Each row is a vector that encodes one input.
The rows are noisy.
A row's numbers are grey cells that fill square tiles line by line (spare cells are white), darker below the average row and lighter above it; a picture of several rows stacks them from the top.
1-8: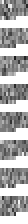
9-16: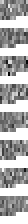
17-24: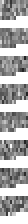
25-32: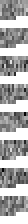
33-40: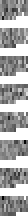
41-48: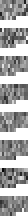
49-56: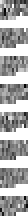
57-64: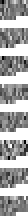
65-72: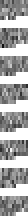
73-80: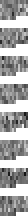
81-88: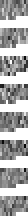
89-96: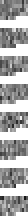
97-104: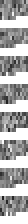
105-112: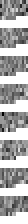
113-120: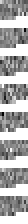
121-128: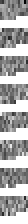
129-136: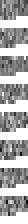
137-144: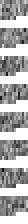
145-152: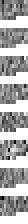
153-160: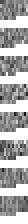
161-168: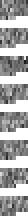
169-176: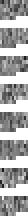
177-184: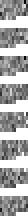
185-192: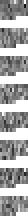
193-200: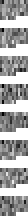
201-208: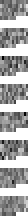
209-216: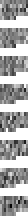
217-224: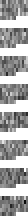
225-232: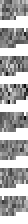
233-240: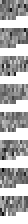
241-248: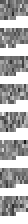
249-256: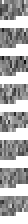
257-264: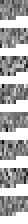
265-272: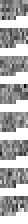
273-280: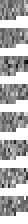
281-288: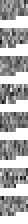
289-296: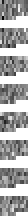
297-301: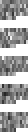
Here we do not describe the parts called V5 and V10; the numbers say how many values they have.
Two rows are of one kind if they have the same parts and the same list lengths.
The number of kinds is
3.
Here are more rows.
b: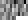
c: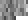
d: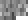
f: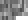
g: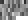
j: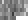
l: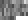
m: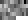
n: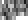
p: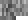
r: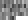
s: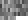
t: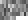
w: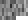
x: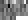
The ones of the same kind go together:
b, c, d, f, j, l, p, r
g, m, s, w, x
n, t

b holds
a point on a 15-point circle and a value of V10.
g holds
a point on a 15-point circle, three true/false values and a value of V10.
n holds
a point on a 15-point circle and a value of V5.
